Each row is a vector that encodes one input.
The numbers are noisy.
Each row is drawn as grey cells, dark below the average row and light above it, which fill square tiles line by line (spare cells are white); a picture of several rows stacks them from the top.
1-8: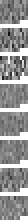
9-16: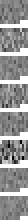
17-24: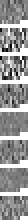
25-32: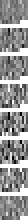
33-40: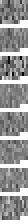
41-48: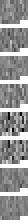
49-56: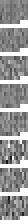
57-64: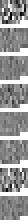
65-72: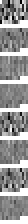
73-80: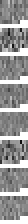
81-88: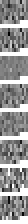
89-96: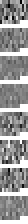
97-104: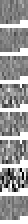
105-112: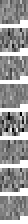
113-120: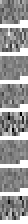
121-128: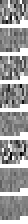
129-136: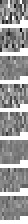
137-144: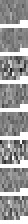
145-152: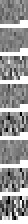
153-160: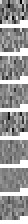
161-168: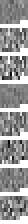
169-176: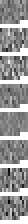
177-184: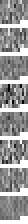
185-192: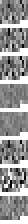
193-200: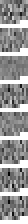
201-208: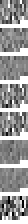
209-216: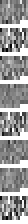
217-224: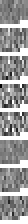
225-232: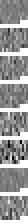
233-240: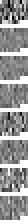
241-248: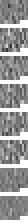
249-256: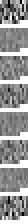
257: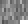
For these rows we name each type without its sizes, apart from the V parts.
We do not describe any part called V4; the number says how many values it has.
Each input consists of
a list of items, each a label and a value of V4.
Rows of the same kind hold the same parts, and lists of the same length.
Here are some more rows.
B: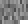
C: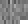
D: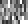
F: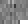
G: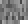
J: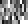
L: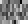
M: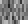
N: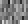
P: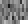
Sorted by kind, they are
B, F, G
C, N
D, J, M, P
L

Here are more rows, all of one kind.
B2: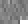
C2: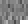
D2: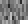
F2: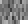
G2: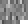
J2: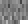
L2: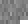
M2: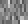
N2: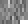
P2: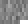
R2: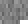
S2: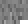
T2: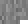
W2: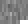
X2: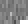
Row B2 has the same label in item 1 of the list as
L2, M2, N2 and P2.
